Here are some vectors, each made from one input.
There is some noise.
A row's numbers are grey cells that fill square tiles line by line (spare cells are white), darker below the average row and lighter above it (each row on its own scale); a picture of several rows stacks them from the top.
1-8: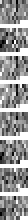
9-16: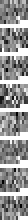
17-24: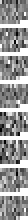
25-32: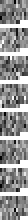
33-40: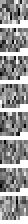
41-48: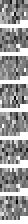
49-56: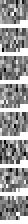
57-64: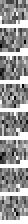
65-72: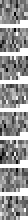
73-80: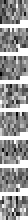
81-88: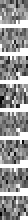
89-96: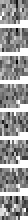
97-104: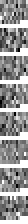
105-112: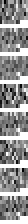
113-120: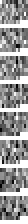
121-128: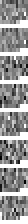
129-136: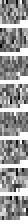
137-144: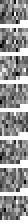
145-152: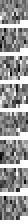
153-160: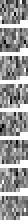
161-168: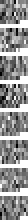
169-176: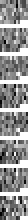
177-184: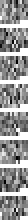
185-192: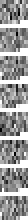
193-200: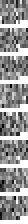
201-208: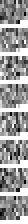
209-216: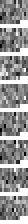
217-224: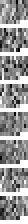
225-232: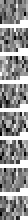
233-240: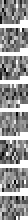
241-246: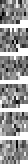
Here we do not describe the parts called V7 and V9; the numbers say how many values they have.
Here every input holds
either a value of V7 and a value of V9, or a list of up to two points on a 6-point line.
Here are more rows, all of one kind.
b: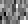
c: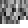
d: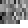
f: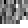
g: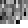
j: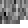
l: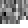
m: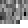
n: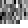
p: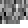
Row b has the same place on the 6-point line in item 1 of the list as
c, j, l and p.
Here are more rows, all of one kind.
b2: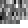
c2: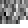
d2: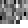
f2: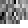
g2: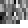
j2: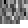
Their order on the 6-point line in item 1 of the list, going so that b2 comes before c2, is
f2, g2, b2, d2, j2, c2.
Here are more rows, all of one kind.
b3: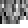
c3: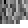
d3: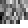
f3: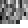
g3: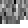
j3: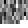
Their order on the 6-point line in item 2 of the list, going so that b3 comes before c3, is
j3, g3, b3, f3, c3, d3.
